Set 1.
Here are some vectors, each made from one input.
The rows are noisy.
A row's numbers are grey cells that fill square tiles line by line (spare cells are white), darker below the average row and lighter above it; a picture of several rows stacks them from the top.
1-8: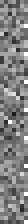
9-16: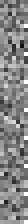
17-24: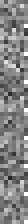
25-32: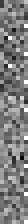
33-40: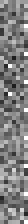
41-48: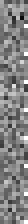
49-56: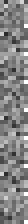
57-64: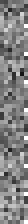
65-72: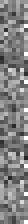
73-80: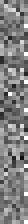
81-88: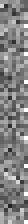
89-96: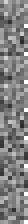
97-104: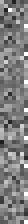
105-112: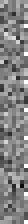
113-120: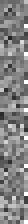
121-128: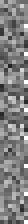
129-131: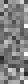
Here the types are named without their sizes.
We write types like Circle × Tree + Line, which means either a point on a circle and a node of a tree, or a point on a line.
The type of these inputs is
Bool × Bool × Bool + Label.
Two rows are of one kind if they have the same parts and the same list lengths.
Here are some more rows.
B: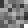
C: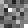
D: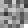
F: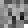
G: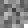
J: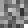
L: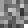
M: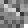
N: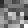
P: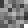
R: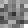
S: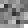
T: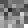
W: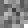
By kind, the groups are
B, G, N, P, R, S, T, W
C, D, F, J, L, M

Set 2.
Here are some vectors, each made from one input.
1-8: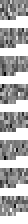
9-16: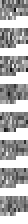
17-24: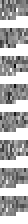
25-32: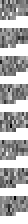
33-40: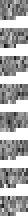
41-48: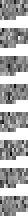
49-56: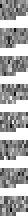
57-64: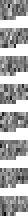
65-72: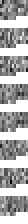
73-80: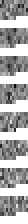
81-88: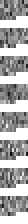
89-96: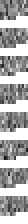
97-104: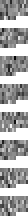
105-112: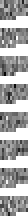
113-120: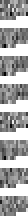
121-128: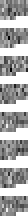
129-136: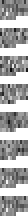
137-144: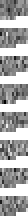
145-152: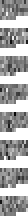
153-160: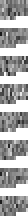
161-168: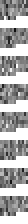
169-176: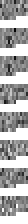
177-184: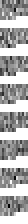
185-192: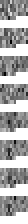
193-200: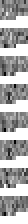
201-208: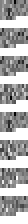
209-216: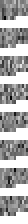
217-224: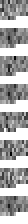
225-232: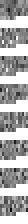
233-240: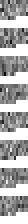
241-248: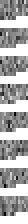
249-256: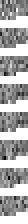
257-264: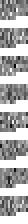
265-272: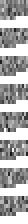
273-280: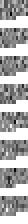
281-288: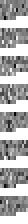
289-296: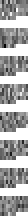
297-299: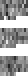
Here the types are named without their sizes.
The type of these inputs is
Line + Tree.
